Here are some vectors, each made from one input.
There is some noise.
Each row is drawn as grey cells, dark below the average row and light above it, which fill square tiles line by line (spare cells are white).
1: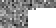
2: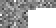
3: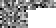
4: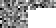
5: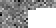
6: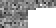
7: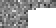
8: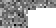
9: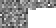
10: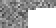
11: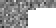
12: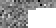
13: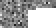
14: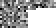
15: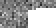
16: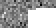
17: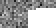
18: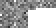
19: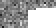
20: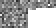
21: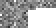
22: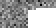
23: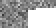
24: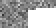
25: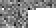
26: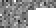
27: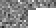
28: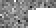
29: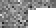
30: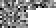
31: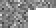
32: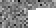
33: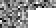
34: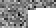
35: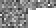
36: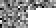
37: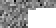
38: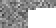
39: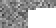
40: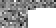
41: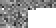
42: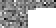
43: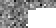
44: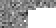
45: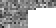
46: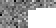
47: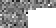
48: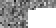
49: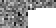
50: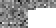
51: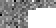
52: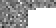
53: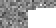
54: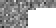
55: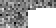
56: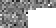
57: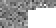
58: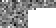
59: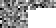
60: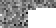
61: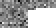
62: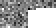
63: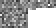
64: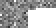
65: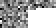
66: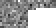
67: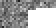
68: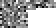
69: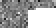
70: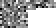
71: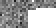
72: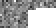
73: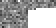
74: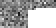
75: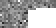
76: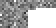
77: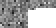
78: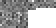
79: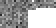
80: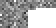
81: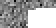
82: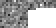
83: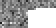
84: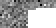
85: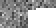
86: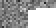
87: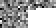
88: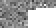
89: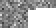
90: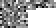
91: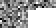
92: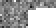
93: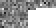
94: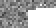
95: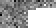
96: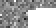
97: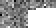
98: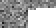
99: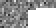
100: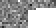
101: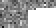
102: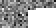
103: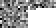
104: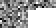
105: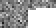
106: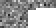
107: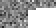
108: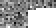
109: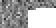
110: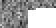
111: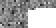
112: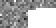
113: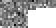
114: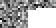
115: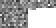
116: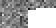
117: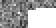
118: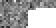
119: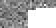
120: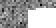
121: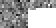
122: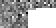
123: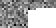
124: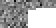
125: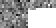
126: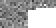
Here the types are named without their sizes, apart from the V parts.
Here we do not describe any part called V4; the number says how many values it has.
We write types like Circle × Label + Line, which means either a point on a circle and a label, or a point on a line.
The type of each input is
Line + List(Circle) × V4.
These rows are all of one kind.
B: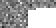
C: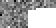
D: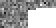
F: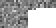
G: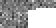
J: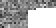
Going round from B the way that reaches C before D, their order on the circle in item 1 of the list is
B, C, J, D, F, G.
